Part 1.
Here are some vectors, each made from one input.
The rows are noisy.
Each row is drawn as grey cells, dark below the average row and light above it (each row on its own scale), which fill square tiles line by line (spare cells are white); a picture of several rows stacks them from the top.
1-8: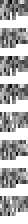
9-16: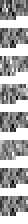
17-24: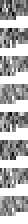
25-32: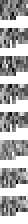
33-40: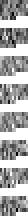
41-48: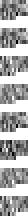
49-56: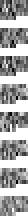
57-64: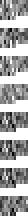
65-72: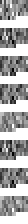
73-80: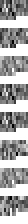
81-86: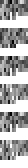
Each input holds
a point on a 6-point circle.
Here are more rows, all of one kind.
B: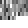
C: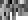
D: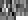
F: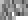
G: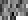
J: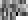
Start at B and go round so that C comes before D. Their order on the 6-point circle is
B, C, D, G, J, F.
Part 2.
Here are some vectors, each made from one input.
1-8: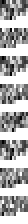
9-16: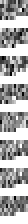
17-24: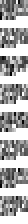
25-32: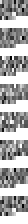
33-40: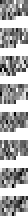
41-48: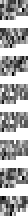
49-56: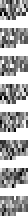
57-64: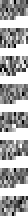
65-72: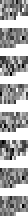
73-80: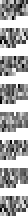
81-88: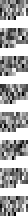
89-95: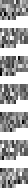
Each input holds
a node of a 19-node tree.
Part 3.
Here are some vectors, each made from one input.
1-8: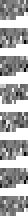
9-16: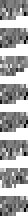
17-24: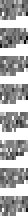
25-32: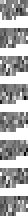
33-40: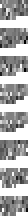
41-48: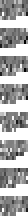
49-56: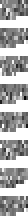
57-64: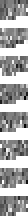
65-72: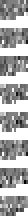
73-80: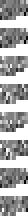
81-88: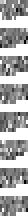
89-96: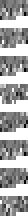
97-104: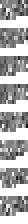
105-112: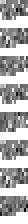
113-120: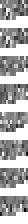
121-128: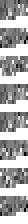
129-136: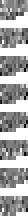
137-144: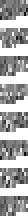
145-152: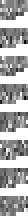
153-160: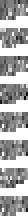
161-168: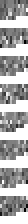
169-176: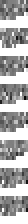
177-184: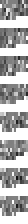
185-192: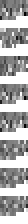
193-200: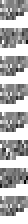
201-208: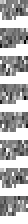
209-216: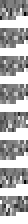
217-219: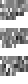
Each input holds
one of 8 labels.
